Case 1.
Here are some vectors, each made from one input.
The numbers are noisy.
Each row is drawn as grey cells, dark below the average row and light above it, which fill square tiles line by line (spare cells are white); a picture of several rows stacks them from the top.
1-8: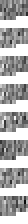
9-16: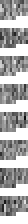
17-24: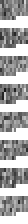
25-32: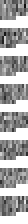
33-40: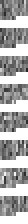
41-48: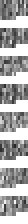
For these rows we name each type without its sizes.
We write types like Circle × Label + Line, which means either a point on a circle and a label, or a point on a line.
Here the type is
Bool × Bool × Bool × Bool.
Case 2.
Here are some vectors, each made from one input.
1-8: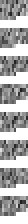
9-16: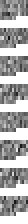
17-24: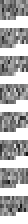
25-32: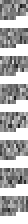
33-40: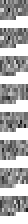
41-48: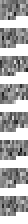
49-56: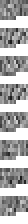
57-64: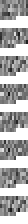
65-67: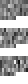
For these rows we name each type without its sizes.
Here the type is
Circle.
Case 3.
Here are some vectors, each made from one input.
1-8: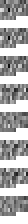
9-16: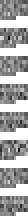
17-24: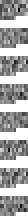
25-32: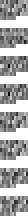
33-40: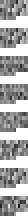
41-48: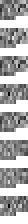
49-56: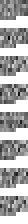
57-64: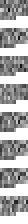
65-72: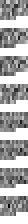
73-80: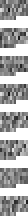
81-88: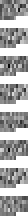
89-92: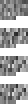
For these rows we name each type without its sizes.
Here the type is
Line.
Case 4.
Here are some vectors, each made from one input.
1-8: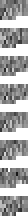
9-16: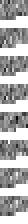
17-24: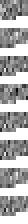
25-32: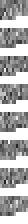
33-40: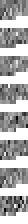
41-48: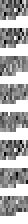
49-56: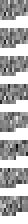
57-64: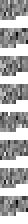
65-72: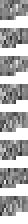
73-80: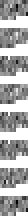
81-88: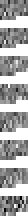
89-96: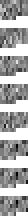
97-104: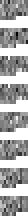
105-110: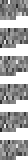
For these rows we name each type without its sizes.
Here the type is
Bool × Bool × Bool + Unit.
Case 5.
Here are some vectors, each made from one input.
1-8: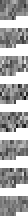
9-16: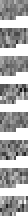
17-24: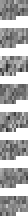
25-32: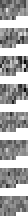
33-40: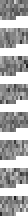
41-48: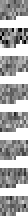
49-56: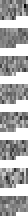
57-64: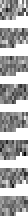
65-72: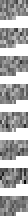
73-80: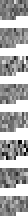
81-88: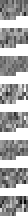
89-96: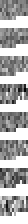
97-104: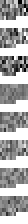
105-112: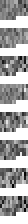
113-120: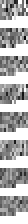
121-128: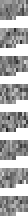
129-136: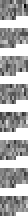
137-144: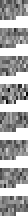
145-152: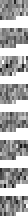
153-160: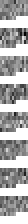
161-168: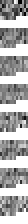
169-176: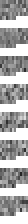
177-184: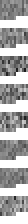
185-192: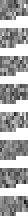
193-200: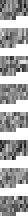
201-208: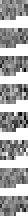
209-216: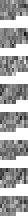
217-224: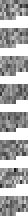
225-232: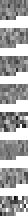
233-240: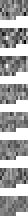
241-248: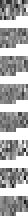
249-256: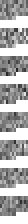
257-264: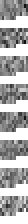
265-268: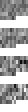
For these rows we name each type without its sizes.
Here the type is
Tree.
